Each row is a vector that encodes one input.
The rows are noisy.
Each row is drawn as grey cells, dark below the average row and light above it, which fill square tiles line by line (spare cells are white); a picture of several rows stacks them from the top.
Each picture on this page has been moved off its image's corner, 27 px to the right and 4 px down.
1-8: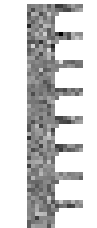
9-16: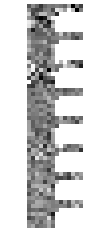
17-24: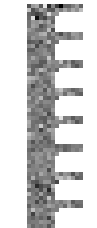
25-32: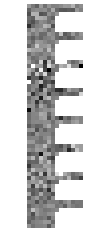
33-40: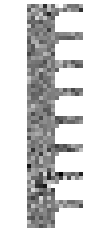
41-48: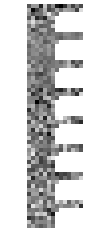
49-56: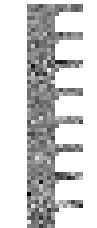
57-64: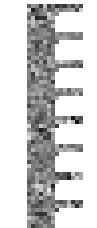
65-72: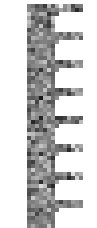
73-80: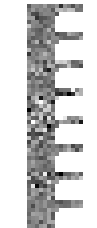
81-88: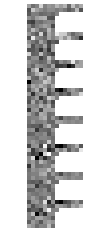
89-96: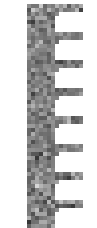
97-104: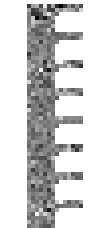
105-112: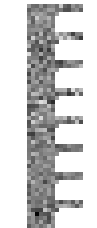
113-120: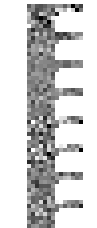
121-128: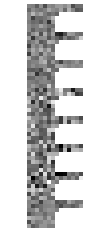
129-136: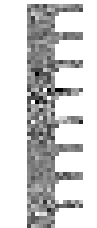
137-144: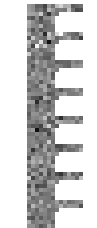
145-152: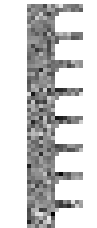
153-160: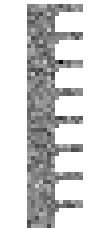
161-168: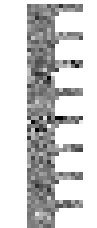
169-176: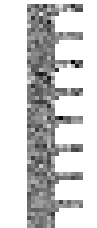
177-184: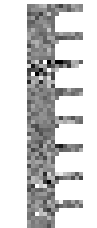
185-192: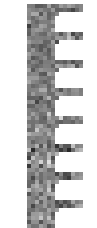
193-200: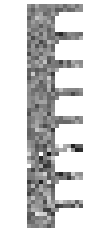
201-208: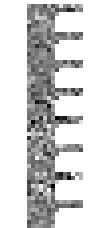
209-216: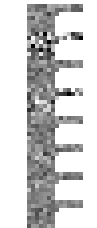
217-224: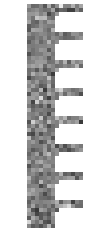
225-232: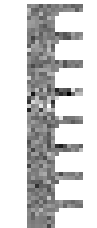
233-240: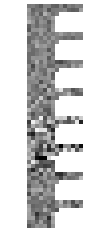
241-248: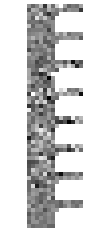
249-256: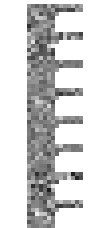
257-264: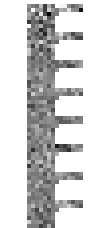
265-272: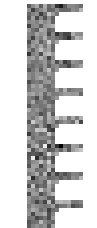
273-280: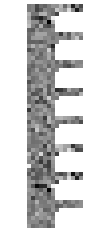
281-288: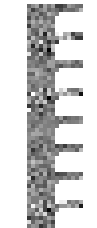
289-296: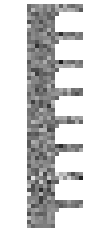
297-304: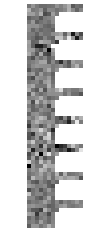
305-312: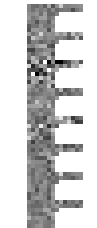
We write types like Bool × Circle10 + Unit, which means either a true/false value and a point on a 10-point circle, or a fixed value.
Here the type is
List3(Line6).
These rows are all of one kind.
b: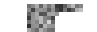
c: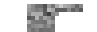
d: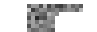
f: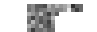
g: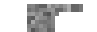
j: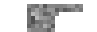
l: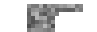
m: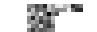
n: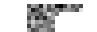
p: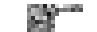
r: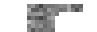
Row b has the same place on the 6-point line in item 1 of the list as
f, g, m and n.
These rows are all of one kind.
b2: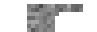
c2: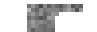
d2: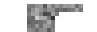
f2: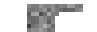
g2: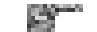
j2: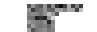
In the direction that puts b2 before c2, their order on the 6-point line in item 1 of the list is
g2, f2, j2, d2, b2, c2.
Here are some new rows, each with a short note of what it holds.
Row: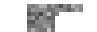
a list of one item
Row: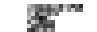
the empty list
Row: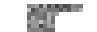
a list of three items
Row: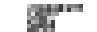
the empty list
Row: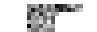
a list of two items
